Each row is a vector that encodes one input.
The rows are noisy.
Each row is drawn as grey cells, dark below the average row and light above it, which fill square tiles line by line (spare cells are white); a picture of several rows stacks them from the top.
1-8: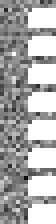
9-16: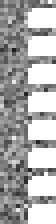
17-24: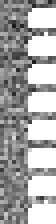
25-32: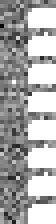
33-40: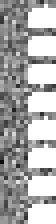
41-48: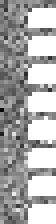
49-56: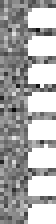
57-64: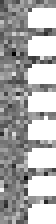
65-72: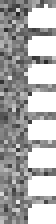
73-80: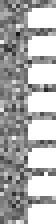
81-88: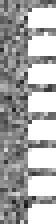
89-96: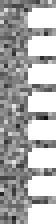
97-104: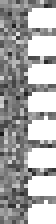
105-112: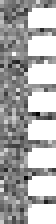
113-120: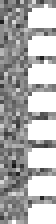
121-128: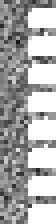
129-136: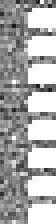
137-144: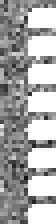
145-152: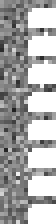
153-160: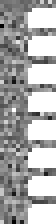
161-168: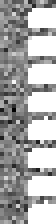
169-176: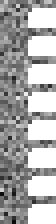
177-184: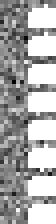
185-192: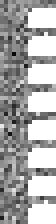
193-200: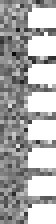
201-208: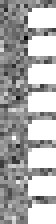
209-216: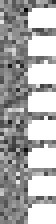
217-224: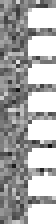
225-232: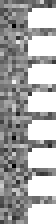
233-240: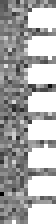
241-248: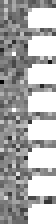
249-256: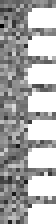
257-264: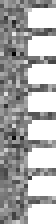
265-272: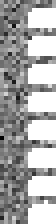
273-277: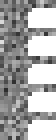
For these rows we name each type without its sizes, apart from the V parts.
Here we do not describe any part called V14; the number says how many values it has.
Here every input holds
a label, together with either a point on a line, or a value of V14.
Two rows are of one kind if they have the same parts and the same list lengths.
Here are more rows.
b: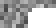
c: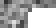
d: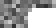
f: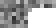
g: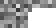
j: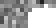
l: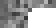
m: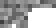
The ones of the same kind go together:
b, c, g, j, l, m
d, f

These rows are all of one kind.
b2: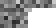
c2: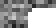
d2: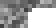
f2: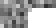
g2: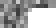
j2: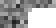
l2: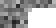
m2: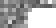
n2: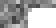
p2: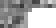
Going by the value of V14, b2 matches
j2, l2, n2 and p2.
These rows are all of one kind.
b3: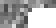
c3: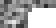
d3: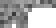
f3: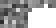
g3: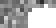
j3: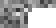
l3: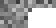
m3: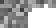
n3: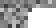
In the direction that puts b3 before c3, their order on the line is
j3, m3, l3, g3, n3, d3, b3, f3, c3.
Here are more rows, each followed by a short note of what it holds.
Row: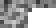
a label and a point on a line
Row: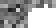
a label and a value of V14
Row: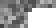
a label and a value of V14
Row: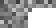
a label and a point on a line
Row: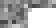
a label and a value of V14
